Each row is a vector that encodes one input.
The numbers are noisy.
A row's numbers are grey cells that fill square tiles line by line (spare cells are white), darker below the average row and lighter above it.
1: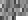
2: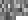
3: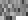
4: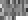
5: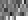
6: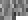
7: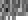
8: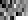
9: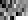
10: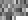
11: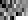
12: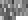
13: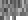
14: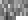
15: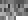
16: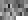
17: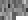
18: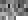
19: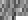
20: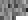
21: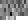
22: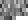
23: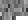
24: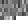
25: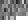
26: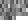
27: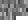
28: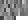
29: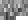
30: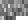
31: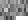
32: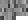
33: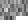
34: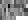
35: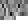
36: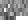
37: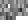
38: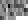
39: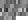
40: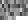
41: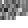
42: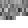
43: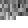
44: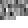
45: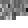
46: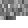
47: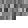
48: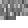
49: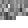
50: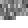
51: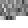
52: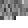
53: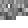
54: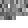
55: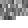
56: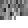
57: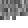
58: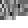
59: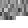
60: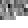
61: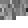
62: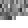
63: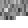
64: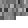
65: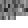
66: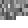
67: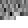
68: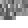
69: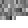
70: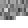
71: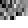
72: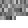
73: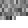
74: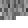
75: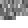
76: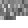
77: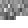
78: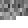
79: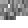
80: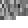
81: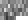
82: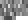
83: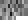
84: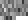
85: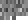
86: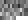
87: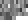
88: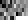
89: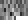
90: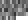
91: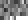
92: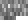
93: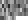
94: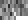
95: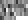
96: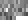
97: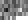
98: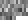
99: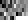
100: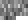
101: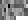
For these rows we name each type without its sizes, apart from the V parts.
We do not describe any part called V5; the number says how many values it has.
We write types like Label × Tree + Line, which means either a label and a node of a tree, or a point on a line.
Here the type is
List(Bool × V5).
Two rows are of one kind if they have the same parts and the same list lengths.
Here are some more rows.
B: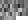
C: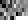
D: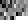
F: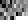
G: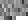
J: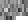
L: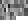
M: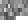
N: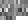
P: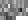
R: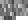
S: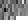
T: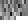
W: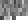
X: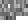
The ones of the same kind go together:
B, L, S, T, W
C, D, F
G, J, M, N, P, R, X

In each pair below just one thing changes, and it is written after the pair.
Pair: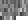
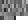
the value of V5 in item 2 of the list
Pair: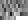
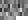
the true/false value in item 1 of the list
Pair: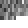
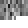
the value of V5 in item 1 of the list
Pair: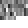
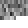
the value of V5 in item 2 of the list
